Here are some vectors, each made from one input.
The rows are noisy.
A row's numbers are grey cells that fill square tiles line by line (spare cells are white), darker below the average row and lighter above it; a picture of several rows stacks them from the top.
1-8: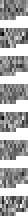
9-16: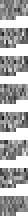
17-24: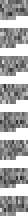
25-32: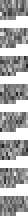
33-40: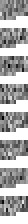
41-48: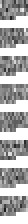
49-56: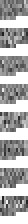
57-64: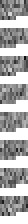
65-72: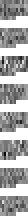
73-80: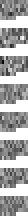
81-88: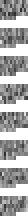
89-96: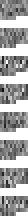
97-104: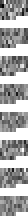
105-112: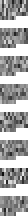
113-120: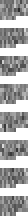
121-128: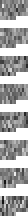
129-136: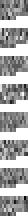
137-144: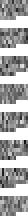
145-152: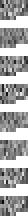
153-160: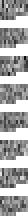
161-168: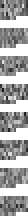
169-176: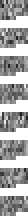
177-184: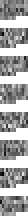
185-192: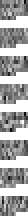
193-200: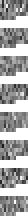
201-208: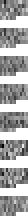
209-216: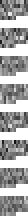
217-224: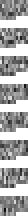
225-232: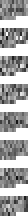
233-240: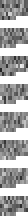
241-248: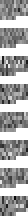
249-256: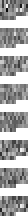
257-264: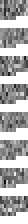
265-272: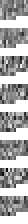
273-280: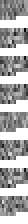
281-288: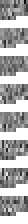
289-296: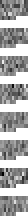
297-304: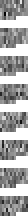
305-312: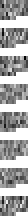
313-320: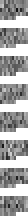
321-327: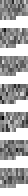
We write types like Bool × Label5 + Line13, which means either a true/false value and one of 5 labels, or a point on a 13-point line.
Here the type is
Bool × Line5 + Label8.
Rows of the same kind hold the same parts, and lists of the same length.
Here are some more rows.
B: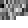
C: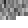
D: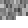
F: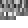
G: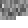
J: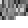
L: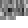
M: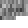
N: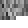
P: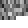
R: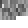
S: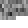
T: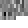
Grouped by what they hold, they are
B, F, J, N, P
C, D, G, L, M, R, S, T

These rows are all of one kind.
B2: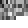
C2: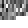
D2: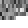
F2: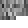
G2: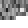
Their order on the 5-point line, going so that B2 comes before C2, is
D2, G2, F2, B2, C2.
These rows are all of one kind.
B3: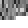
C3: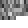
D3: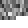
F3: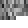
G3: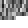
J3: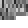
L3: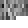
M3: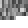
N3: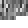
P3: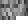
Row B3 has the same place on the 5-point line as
C3, D3 and M3.
